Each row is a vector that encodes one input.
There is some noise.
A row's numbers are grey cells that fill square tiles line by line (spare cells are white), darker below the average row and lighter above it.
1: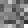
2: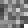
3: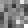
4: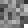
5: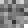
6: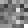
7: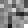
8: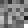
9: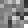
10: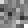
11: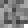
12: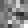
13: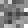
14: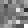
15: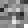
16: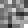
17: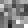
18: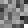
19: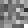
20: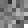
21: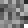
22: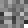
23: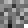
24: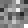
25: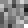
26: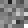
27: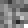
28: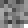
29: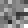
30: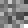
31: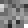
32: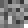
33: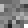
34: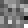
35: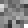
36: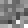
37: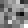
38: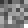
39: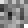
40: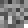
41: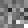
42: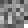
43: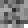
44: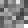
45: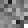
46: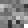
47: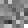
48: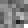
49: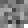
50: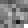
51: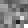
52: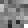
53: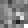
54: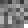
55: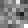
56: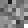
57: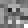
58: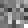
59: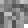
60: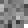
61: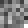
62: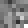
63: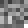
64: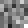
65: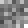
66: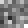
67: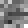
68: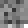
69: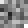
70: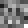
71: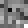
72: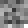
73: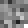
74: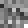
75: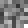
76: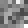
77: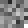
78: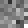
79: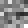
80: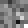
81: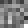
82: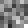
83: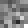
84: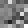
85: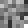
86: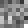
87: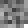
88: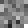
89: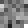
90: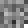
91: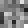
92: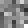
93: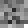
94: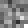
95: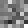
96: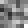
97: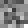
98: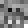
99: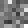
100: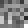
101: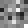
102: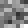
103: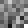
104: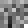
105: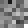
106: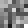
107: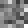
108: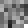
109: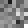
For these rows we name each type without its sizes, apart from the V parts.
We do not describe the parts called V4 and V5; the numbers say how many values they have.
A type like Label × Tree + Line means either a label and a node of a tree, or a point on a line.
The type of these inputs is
(Bool × Label × V4 + Unit) × V5.
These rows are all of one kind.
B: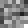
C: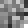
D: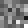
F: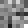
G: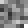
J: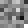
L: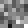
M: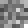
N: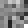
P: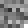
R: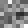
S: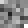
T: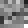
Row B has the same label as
D, G, L and R.
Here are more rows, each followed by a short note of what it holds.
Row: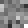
a value of V5
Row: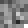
a value of V5
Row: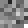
a value of V5
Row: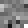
a value of V5
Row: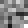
a label, a true/false value, a value of V4 and a value of V5
